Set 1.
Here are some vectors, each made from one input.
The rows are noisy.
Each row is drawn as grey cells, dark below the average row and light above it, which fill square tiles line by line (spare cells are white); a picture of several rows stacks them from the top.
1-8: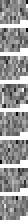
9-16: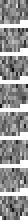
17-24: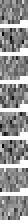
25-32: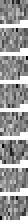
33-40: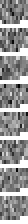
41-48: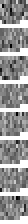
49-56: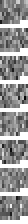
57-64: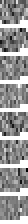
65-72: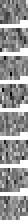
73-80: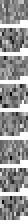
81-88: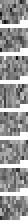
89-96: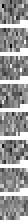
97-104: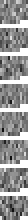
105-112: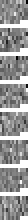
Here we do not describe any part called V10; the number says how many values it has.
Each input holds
either one of 11 labels and a value of V10, or a point on a 5-point line.
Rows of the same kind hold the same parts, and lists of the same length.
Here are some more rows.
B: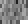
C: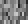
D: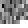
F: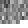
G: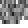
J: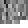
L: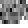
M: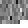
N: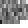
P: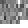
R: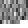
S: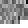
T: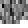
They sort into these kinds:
B, C, F, J, M, N, P, R, S
D, G, L, T

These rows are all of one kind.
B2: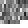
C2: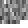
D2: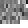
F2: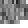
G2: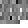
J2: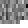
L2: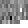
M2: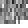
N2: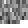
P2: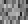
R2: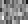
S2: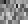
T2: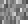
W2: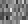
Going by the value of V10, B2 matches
C2, M2, N2 and T2.
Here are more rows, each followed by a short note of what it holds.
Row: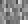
one of 11 labels and a value of V10
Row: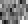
a point on a 5-point line
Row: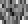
a point on a 5-point line
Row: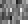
one of 11 labels and a value of V10
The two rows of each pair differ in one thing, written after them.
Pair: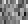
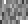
the value of V10
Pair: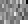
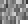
the value of V10
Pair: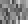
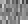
the value of V10
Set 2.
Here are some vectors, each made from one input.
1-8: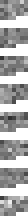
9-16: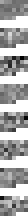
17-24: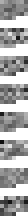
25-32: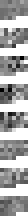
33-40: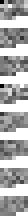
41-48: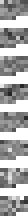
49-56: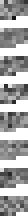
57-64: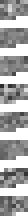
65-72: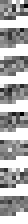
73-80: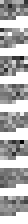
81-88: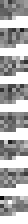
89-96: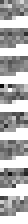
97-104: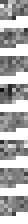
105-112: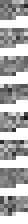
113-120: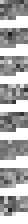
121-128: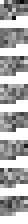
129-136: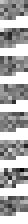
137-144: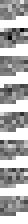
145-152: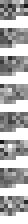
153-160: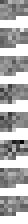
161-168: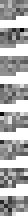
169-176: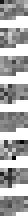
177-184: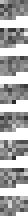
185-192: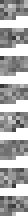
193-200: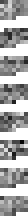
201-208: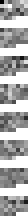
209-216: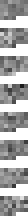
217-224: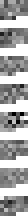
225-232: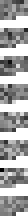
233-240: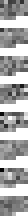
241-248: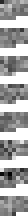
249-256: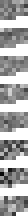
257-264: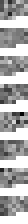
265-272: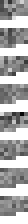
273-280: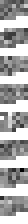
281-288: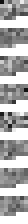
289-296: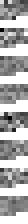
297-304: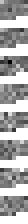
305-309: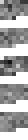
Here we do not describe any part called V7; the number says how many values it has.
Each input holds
a true/false value, together with either a point on a 9-point line, or a value of V7.
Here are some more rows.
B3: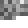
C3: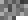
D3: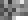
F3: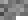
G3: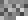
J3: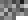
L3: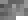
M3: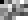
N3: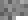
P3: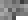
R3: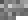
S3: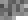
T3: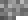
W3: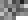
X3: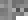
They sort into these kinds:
B3, D3, F3, J3, L3, M3, N3, R3, T3
C3, G3, P3, S3, W3, X3

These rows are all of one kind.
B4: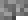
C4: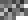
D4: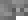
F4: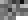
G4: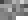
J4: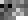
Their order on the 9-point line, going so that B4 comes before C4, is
J4, B4, C4, D4, F4, G4.
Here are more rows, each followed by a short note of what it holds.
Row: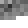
a true/false value and a value of V7
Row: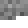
a point on a 9-point line and a true/false value
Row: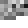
a true/false value and a value of V7
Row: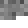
a point on a 9-point line and a true/false value
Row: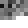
a point on a 9-point line and a true/false value
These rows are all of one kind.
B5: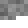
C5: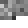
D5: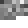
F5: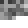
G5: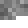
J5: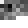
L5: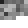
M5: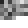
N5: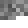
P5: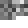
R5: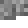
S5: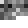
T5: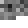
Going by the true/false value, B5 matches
G5, J5 and S5.
